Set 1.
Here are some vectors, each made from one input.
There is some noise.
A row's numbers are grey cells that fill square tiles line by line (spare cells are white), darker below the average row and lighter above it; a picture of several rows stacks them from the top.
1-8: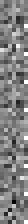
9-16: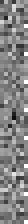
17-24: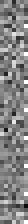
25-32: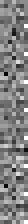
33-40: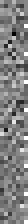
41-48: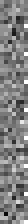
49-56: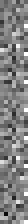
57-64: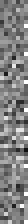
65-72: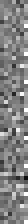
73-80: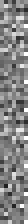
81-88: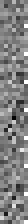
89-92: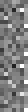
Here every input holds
either a point on an 11-point line, or a node of an 11-node tree.
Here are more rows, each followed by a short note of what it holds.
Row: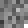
a point on an 11-point line
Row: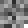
a node of an 11-node tree
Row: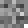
a point on an 11-point line
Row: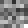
a node of an 11-node tree
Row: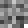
a point on an 11-point line
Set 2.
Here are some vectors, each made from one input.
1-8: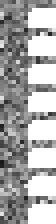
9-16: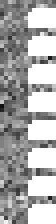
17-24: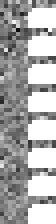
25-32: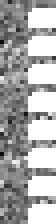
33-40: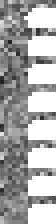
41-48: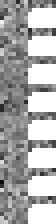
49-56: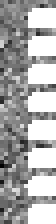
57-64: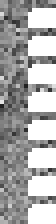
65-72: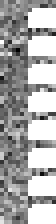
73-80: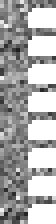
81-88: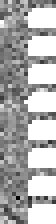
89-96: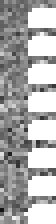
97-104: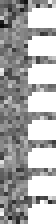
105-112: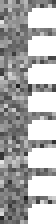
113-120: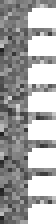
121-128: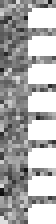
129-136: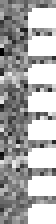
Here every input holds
a point on a 6-point line, together with either a point on an 8-point circle, or a fixed value.
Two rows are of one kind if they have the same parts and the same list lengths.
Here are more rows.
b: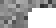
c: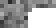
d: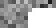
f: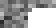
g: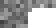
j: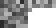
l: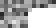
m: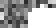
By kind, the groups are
b, c, d, f, l
g, j, m

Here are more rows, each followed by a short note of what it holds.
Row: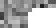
a point on an 8-point circle and a point on a 6-point line
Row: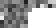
a point on a 6-point line
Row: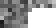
a point on a 6-point line
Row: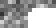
a point on a 6-point line
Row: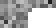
a point on an 8-point circle and a point on a 6-point line
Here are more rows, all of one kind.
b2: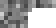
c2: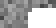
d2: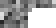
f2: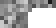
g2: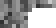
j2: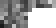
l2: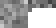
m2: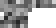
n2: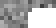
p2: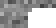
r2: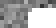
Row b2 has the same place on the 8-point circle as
f2, l2, p2 and r2.
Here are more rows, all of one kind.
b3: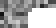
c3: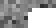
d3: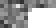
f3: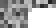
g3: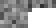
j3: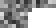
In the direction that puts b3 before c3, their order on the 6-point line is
b3, f3, g3, c3, d3, j3.
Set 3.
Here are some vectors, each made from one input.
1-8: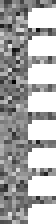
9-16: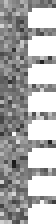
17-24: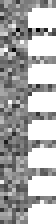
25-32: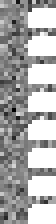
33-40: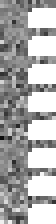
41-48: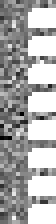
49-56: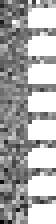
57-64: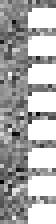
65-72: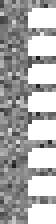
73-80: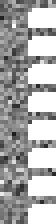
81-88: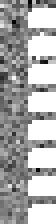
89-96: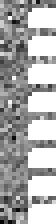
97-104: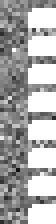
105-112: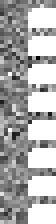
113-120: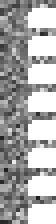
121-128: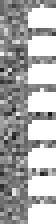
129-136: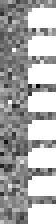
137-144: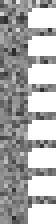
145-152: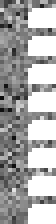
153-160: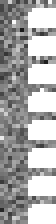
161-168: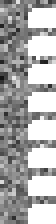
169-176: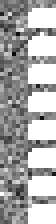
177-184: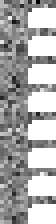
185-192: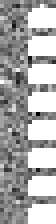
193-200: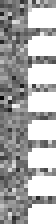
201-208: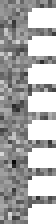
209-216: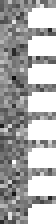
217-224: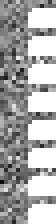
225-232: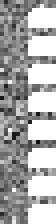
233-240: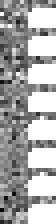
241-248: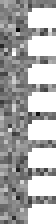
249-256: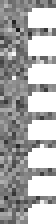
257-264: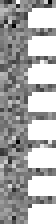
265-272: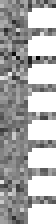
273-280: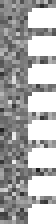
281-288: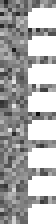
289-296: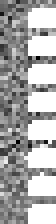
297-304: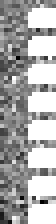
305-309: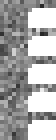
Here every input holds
a point on a 4-point line, together with either a fixed value, or a node of an 8-node tree.
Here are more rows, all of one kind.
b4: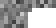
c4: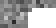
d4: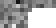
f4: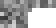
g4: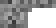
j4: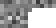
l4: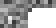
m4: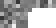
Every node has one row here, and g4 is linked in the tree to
f4.
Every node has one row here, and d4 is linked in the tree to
f4 and l4.
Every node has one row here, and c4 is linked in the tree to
m4.
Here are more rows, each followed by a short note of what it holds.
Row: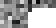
a point on a 4-point line and a node of an 8-node tree
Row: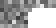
a point on a 4-point line
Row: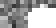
a point on a 4-point line
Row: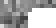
a point on a 4-point line and a node of an 8-node tree
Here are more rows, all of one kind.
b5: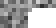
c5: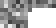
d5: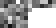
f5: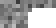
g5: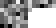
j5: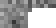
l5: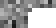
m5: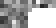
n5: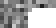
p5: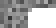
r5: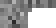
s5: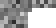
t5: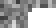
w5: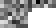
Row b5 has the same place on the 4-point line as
c5, f5, n5 and p5.
